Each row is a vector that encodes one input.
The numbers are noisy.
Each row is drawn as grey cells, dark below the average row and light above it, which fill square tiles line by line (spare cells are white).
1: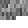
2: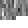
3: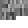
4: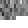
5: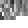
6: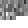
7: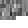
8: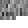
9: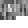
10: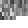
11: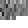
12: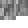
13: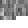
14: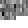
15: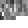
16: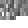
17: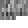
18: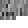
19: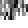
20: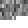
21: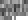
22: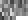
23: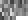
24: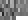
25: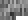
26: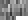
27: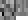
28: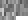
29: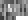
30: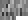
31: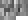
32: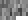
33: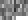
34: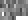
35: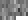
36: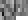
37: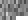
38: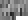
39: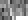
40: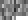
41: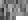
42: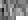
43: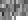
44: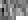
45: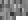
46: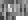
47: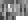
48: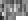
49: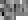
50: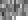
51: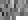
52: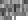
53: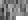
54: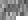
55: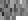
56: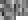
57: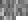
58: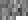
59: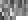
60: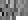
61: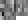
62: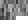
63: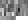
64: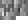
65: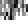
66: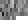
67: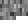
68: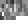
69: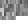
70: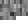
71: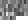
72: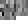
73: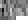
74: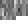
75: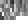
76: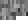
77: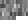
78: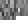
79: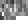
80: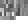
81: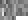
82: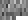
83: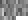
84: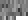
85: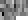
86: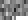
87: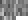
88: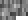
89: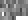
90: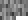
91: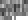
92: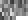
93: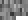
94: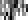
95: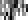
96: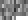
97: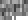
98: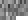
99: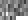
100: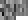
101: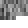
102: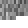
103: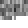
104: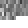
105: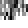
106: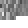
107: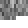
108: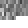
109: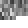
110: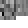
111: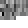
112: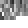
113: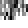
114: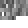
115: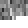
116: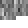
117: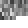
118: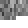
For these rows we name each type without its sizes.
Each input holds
a list of points on a circle.
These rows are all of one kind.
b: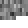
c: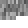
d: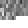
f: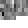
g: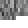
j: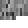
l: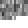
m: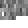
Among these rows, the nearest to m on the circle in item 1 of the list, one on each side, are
b and d.
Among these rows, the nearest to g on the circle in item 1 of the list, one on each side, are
f and j.
